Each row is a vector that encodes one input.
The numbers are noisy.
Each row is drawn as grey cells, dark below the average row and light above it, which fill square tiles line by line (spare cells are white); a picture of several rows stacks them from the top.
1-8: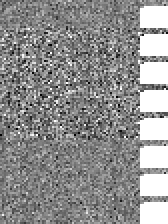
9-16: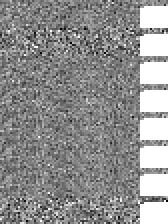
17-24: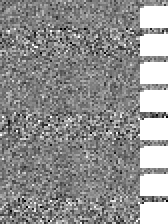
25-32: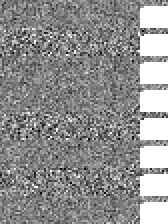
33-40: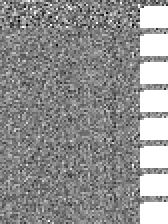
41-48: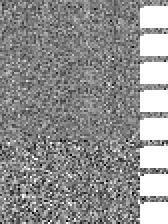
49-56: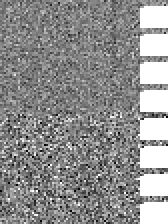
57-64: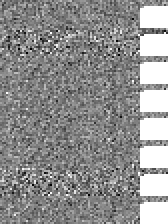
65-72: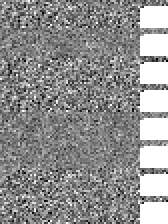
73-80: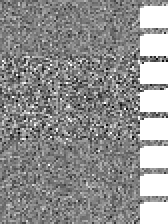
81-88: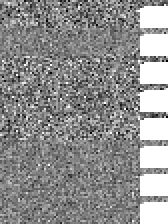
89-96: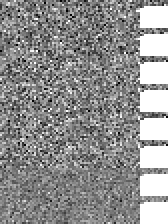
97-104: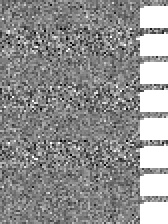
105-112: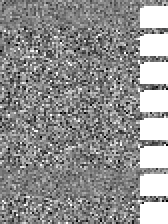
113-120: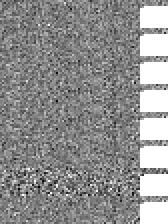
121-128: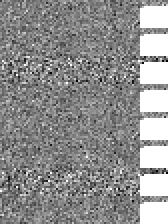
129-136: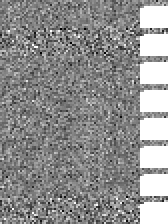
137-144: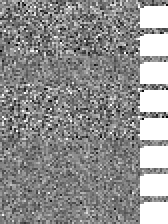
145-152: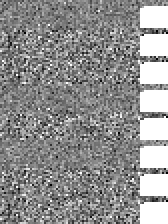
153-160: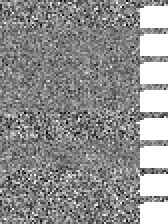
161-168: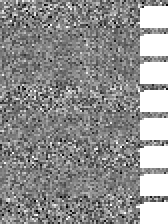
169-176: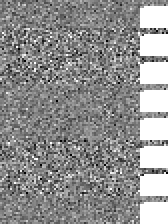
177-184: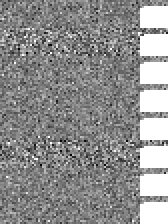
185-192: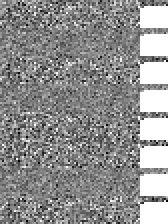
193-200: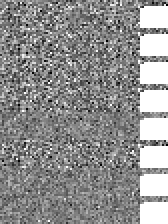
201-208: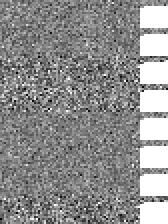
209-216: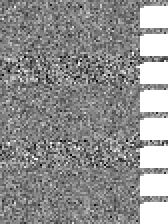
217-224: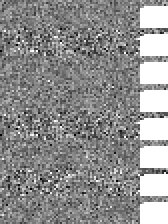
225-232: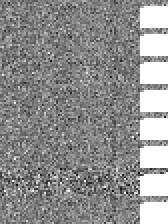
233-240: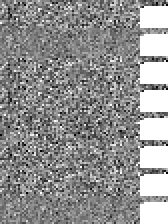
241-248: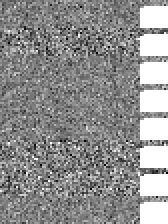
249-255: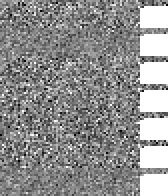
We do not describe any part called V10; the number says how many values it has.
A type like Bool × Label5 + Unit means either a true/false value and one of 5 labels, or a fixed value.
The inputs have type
Bool × V10 + Circle6 + Line5 × (Tree9 + Unit).
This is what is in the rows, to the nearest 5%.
About 15% of them hold a point on a 6-point circle. About 55% of them hold a point on a 5-point line, together with either a fixed value, or a node of a 9-node tree. The rest hold a true/false value and a value of V10.
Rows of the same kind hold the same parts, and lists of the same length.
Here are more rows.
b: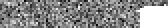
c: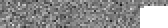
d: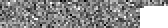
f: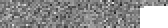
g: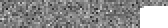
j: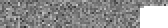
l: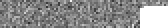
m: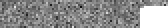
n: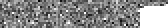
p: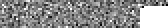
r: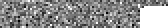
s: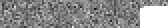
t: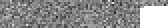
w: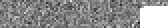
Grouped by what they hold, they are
b, d, n
c, f, t
g, j, l, m, s, w
p, r

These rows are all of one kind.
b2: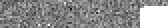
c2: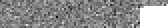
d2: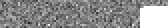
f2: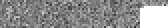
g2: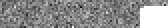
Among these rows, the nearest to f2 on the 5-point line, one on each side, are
c2 and d2.
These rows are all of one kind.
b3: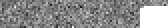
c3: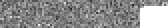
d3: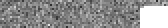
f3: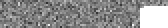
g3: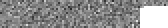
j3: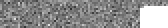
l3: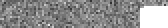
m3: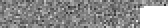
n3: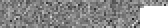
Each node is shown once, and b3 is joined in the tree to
d3 and l3.
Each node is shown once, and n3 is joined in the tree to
l3 and m3.
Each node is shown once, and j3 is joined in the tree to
c3 and g3.
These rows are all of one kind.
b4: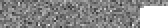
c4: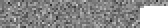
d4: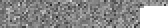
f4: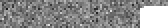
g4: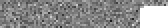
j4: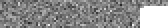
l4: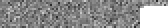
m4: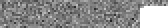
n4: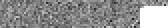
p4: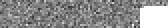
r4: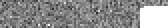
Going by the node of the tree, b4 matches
f4, j4, p4 and r4.
